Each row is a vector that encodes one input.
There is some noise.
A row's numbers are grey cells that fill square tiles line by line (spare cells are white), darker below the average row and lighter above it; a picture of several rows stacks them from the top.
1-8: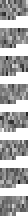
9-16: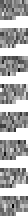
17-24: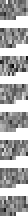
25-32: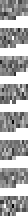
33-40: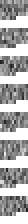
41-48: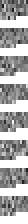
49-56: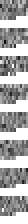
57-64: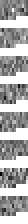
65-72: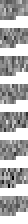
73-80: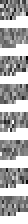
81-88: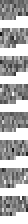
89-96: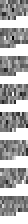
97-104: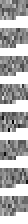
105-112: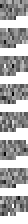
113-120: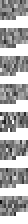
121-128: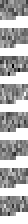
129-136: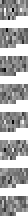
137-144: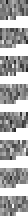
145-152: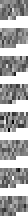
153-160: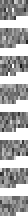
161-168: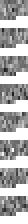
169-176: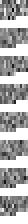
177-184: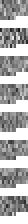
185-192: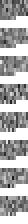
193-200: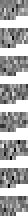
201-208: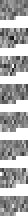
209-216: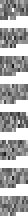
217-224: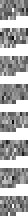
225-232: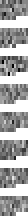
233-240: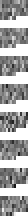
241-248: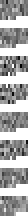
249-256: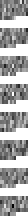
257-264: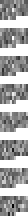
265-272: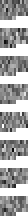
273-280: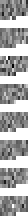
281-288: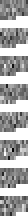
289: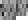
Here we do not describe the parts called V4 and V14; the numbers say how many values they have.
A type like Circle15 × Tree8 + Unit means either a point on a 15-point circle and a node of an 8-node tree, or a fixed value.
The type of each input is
Label5 × (Line8 + V4) + Line9 × V14.
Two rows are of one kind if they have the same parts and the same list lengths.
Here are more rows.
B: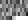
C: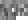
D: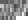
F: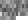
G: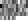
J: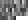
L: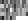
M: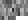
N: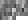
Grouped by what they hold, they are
B, D, L, M
C, F, G
J, N

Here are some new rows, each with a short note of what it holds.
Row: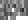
one of 5 labels and a point on an 8-point line
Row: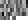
one of 5 labels and a point on an 8-point line
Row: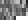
one of 5 labels and a point on an 8-point line
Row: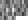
one of 5 labels and a point on an 8-point line
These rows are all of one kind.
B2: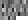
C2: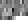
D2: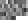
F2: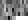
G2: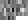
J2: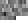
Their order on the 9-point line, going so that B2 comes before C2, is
B2, F2, C2, G2, J2, D2.
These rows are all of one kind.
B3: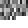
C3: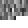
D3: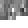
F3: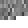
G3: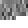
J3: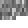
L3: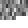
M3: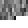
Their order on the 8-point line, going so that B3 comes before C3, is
B3, D3, M3, C3, J3, L3, F3, G3.
